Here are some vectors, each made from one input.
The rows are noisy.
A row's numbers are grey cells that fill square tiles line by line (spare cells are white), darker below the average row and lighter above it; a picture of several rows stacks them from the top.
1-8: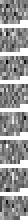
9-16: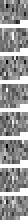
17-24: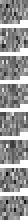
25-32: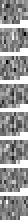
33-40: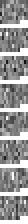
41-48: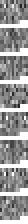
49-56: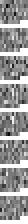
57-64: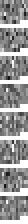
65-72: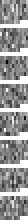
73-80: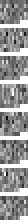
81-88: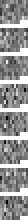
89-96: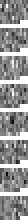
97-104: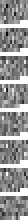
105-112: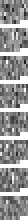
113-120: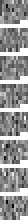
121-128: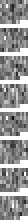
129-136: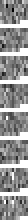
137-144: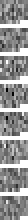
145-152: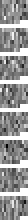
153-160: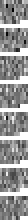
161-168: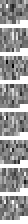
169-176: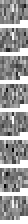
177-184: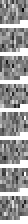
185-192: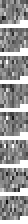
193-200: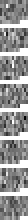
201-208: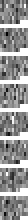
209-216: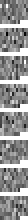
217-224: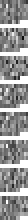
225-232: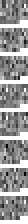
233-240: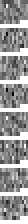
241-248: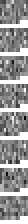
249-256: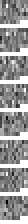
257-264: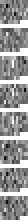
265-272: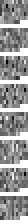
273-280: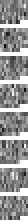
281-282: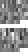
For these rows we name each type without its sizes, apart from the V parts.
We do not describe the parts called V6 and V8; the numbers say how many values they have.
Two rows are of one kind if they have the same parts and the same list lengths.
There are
3 kinds of row.
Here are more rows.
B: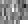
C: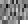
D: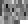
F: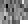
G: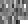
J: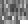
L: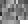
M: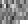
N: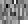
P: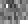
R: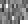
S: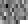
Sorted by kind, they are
B, C, M, N
D, F, S
G, J, L, P, R

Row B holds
two labels and a value of V6.
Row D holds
a value of V8.
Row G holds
a node of a tree and a value of V8.
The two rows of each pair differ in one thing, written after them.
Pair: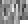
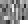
one of the two labels
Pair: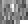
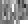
the value of V6
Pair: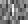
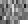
the value of V6
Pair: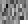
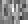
one of the two labels
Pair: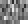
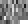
the value of V6
